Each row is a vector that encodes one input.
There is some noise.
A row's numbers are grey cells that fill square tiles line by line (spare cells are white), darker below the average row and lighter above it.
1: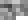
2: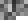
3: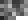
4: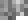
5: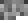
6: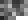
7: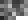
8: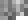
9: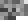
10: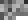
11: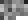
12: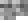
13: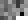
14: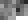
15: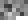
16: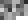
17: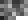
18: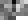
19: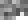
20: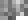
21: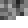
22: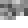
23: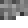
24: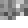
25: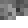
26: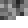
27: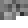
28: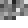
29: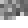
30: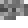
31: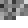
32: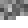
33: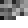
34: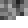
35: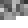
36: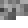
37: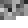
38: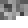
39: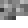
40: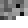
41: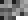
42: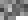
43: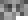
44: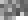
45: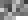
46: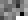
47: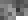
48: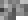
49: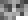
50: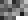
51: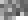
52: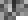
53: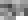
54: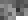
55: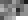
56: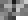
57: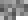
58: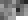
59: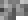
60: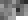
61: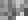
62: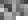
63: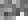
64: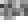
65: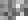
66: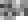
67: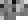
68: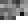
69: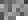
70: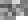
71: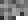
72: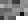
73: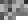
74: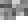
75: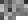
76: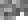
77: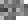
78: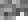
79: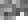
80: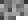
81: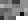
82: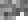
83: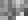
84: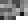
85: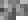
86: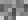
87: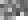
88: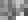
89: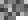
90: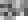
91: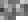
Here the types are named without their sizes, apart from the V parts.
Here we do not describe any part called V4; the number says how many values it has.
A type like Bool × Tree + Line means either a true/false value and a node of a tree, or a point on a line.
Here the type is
Bool × Line × List(V4).
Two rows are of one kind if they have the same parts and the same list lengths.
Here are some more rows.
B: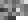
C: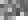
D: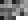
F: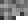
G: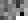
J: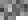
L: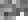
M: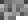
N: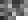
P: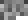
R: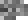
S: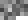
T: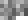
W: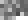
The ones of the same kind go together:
B, D, F, M, P, T
C, J, L, N, S, W
G, R

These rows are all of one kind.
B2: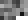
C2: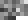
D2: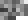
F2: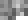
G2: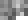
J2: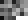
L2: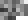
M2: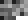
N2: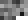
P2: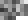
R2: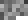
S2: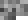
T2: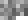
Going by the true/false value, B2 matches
J2, M2, N2 and R2.
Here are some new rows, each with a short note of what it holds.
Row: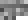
a point on a line and a true/false value, together with a list of two items
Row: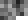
a point on a line and a true/false value, together with the empty list
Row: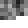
a point on a line and a true/false value, together with the empty list
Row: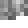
a point on a line and a true/false value, together with a list of one item
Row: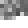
a point on a line and a true/false value, together with the empty list
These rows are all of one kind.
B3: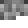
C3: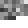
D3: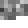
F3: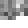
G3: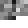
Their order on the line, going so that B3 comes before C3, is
F3, B3, D3, C3, G3.
